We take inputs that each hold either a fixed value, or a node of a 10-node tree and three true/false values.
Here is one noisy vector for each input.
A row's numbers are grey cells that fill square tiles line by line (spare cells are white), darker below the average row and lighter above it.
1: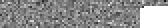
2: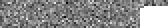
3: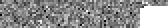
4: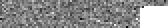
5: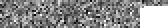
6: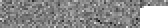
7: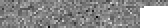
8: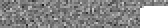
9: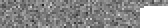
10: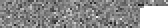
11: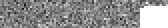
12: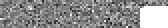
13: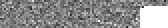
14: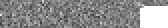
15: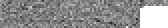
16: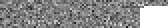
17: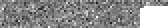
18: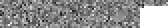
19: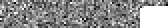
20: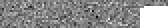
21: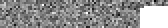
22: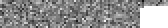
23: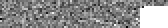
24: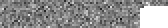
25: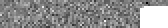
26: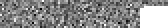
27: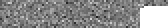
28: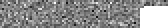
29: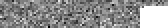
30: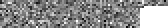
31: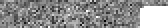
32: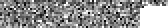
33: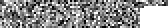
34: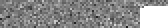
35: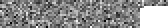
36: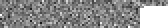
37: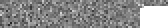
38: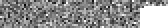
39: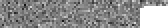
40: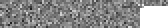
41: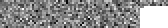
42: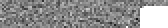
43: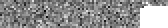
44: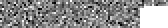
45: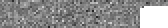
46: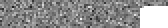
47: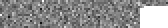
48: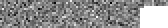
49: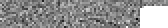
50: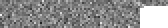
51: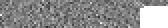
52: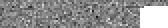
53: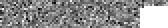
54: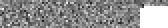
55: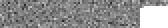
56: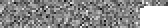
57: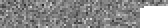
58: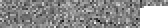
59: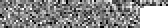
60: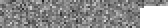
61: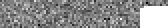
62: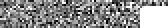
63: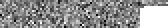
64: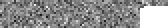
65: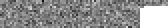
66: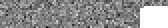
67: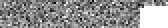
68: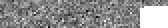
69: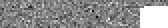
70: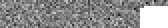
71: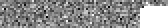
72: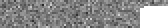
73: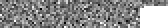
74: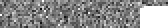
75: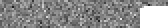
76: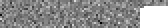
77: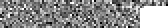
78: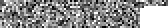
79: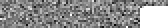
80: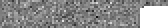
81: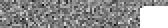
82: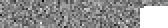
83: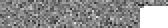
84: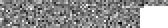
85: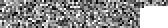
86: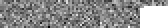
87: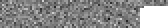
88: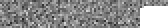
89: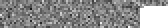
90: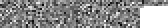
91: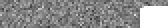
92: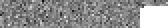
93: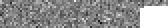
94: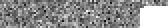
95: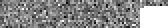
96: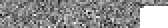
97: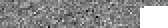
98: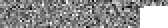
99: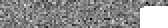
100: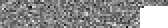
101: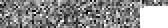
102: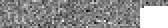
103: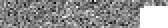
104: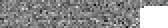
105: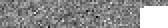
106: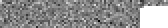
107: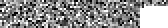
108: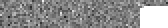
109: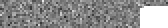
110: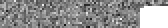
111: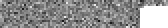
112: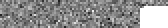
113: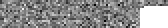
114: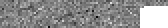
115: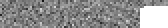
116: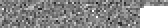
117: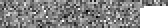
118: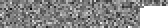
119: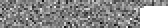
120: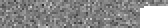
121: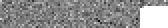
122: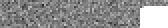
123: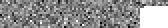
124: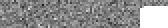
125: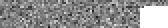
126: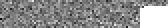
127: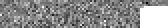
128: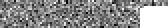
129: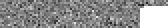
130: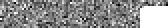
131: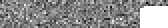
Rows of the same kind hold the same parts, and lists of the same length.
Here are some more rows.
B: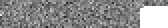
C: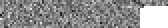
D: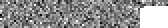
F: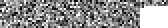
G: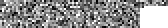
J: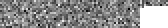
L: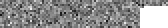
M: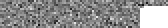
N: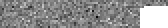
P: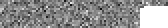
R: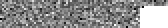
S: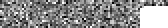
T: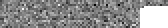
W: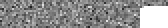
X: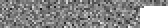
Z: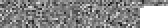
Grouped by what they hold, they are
B, C, D, J, L, M, N, P, R, S, T, W, X, Z
F, G

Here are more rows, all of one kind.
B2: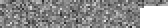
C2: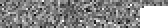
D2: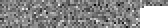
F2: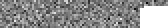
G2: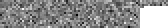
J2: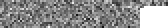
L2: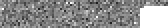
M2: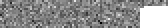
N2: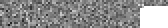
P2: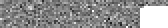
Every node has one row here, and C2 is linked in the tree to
J2 and P2.
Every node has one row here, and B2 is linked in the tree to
N2 and P2.
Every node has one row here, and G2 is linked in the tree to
D2 and F2.
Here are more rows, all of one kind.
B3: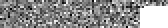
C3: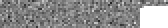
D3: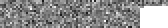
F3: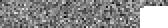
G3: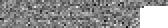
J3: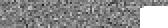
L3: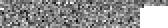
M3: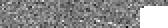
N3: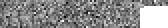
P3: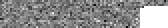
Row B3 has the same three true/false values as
G3, M3, N3 and P3.
